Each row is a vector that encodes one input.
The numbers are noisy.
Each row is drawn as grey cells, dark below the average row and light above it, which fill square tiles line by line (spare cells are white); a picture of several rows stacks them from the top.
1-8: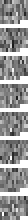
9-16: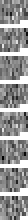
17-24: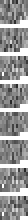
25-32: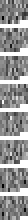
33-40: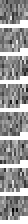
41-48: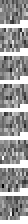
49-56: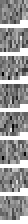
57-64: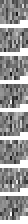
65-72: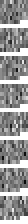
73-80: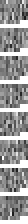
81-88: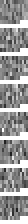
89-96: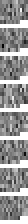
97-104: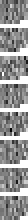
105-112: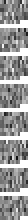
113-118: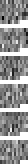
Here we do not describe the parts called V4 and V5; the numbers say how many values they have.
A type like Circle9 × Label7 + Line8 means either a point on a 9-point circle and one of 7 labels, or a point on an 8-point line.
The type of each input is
(Bool × V4 + V5) × Line6.
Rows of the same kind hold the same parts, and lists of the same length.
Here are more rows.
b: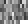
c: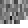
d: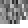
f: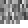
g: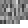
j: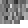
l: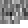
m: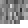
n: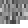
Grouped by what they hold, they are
b, f, g, l
c, d, j, m, n

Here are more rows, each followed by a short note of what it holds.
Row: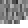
a point on a 6-point line, a true/false value and a value of V4
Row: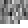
a point on a 6-point line and a value of V5
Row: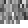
a point on a 6-point line and a value of V5
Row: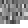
a point on a 6-point line, a true/false value and a value of V4
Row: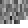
a point on a 6-point line, a true/false value and a value of V4
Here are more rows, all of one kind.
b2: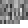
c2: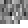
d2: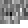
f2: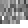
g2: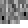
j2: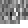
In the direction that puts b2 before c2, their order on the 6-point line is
j2, b2, d2, c2, f2, g2.
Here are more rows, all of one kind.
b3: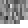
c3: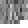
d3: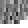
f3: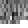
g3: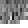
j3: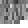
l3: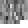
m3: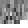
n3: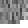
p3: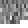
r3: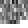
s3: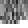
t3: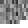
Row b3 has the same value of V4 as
c3, j3, l3 and n3.
